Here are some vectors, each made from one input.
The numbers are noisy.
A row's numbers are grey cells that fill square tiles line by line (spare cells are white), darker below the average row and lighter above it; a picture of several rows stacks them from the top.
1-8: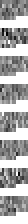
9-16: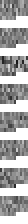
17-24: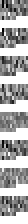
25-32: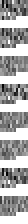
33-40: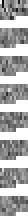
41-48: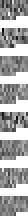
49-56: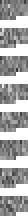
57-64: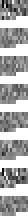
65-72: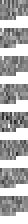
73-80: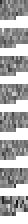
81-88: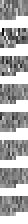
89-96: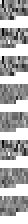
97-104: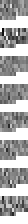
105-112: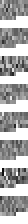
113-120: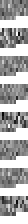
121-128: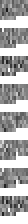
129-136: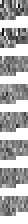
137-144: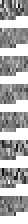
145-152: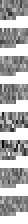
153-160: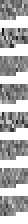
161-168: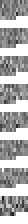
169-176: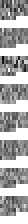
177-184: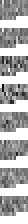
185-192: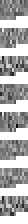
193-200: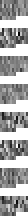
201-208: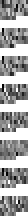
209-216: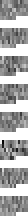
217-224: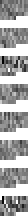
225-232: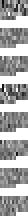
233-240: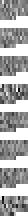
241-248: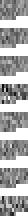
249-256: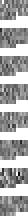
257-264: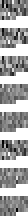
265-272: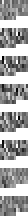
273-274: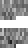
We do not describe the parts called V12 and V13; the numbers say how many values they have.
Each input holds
either a node of a 10-node tree, a value of V12 and a value of V13, or three true/false values.
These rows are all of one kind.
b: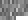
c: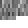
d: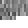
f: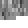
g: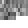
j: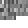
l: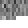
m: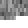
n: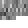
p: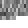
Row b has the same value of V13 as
c, m, n and p.
